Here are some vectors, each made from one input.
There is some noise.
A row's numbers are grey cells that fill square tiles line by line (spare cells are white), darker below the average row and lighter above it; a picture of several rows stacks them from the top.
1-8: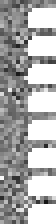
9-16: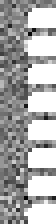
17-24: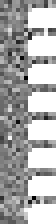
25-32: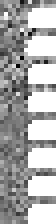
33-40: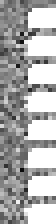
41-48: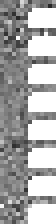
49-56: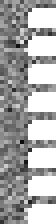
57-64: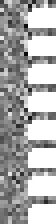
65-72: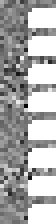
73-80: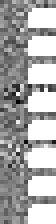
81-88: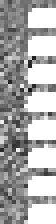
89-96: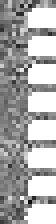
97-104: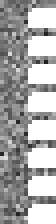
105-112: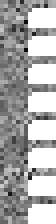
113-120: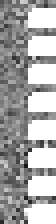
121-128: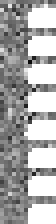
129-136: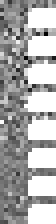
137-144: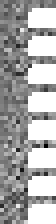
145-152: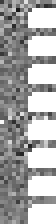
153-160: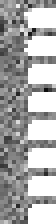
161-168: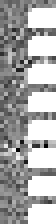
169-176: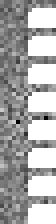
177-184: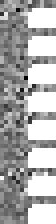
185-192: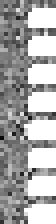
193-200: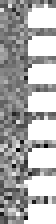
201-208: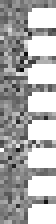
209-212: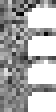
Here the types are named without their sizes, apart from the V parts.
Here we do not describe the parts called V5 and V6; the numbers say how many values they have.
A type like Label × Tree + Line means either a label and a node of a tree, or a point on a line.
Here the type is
Line × (Tree + V6) + V5.
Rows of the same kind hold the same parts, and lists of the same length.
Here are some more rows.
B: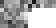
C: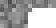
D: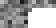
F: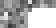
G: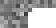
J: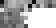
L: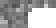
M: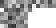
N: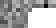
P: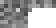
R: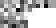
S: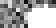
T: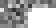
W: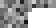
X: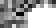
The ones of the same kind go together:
B, F, J, M, R, S, T, X
C, G, L
D, N, P, W

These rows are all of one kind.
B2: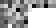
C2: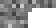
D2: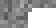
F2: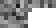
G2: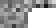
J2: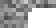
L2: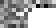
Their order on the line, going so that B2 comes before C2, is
F2, D2, B2, C2, J2, L2, G2.
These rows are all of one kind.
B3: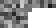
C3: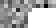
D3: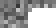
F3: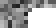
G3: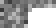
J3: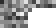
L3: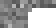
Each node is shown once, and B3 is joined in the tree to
C3, D3 and J3.
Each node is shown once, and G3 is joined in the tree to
J3.
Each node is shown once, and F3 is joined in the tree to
D3.
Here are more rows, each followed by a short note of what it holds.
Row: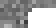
a point on a line and a value of V6
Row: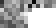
a value of V5
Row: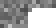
a point on a line and a value of V6
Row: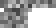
a value of V5
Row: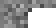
a point on a line and a value of V6
